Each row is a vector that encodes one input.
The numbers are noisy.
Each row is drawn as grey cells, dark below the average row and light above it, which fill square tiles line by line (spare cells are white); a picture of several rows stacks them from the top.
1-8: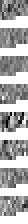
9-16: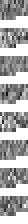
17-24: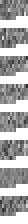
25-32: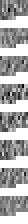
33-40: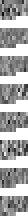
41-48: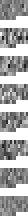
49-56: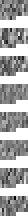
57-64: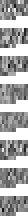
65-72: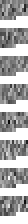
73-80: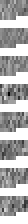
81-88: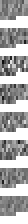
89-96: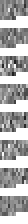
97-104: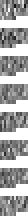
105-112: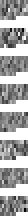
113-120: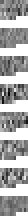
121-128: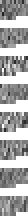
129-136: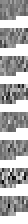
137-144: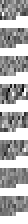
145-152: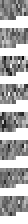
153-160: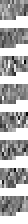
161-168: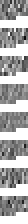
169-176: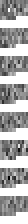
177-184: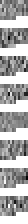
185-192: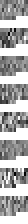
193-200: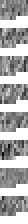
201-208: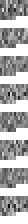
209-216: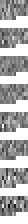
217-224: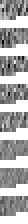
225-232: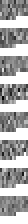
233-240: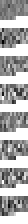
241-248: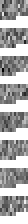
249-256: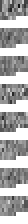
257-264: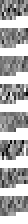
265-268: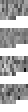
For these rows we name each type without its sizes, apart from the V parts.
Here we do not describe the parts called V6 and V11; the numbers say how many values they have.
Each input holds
either a point on a circle, a value of V6 and a value of V11, or a list of points on a line.
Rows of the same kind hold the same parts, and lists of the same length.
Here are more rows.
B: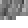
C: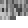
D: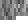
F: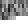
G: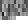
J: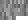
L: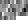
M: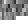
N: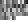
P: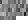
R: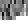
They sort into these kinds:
B, D, P
C, L, M
F
G, R
J, N

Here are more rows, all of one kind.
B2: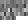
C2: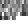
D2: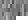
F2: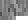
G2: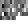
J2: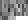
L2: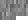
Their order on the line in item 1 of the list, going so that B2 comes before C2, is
B2, G2, D2, L2, F2, J2, C2.
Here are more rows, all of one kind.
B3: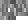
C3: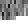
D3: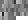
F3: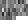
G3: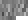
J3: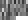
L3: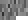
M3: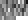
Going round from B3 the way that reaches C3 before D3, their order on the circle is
B3, C3, J3, F3, L3, M3, D3, G3.
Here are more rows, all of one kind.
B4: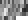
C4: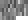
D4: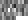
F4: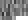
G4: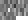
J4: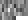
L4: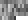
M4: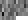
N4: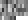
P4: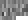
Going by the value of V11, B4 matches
C4, D4 and G4.
